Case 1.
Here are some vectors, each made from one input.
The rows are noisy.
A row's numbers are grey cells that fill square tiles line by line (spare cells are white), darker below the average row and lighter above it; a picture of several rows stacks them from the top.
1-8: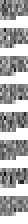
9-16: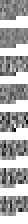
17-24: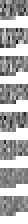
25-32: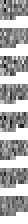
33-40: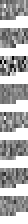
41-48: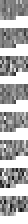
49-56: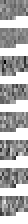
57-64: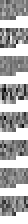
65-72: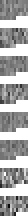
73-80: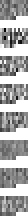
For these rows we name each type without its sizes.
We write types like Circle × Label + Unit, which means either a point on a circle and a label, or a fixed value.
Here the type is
(Bool × Bool × Bool + Unit) × Circle.
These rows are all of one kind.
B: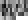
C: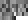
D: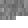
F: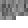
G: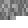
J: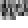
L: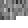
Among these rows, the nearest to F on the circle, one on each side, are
B and J.
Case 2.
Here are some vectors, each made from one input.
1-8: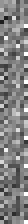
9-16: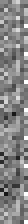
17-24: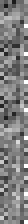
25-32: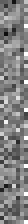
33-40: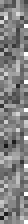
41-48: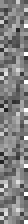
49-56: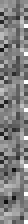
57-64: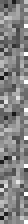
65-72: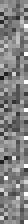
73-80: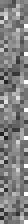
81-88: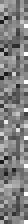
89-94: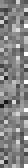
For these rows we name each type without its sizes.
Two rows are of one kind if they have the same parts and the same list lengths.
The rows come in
2 kinds.
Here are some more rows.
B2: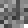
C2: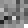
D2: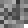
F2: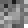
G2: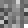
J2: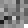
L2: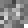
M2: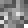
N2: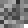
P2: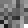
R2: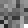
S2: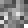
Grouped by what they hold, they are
B2, C2, D2, J2, N2, P2, R2
F2, G2, L2, M2, S2

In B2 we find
a point on a line.
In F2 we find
a node of a tree.
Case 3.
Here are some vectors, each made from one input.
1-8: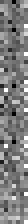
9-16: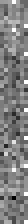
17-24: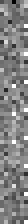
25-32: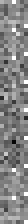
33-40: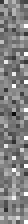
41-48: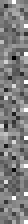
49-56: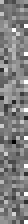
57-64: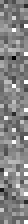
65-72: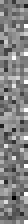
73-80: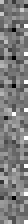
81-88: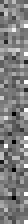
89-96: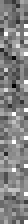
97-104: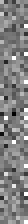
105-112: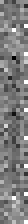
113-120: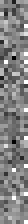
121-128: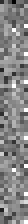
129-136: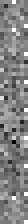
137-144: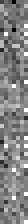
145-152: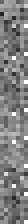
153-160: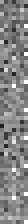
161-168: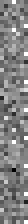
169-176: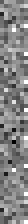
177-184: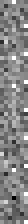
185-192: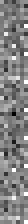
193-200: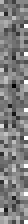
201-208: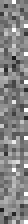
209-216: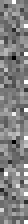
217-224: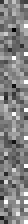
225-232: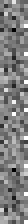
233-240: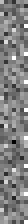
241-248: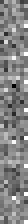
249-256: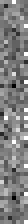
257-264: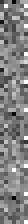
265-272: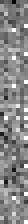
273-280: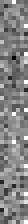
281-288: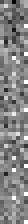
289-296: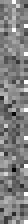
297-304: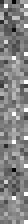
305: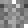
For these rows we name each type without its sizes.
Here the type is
Bool × (Tree + Unit).
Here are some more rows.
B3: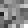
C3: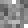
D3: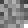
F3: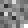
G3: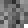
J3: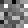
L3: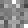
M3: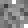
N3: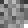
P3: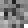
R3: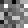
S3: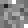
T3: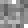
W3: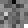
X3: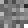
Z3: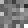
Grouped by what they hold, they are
B3, C3, D3, F3, G3, L3, M3, N3, P3, S3, T3, W3, X3, Z3
J3, R3

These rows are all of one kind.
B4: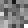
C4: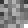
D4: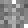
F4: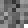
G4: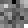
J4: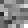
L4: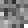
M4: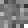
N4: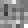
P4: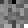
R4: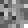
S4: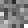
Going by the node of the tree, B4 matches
L4 and S4.
